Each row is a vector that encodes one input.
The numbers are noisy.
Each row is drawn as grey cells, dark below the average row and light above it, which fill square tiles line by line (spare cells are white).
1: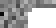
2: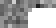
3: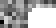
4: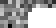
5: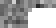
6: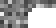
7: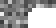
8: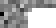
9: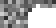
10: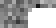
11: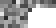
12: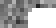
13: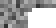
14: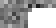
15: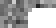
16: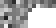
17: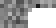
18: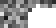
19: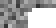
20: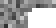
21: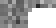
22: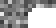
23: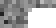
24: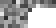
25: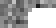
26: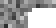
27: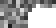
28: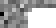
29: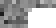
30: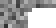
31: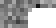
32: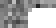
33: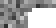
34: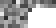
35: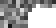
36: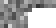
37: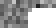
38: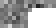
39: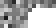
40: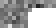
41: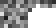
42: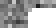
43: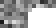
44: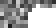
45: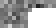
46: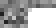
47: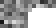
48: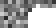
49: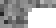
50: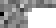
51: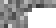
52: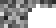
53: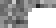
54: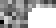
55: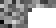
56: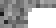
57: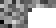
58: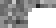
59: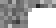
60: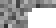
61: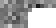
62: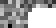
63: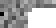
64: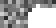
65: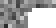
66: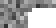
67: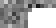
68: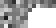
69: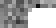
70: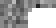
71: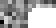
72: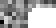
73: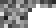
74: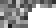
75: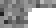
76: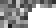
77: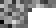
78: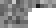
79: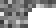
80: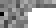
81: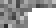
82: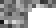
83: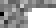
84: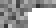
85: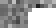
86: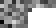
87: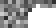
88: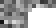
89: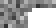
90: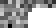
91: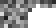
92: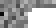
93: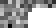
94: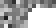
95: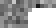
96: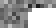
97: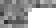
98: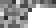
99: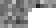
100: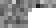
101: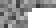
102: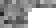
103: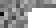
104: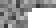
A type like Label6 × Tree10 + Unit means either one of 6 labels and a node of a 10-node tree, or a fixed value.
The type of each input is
Line5 × (Line5 × Line5 + Unit) + Line10.
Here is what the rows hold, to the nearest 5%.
About 60% of them hold a point on a 5-point line, together with either a fixed value, or a point on each of two 5-point lines. The rest hold a point on a 10-point line.
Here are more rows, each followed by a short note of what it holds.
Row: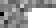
a point on a 5-point line
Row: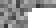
a point on a 5-point line
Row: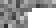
a point on a 5-point line
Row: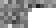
a point on each of three 5-point lines
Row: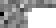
a point on a 5-point line
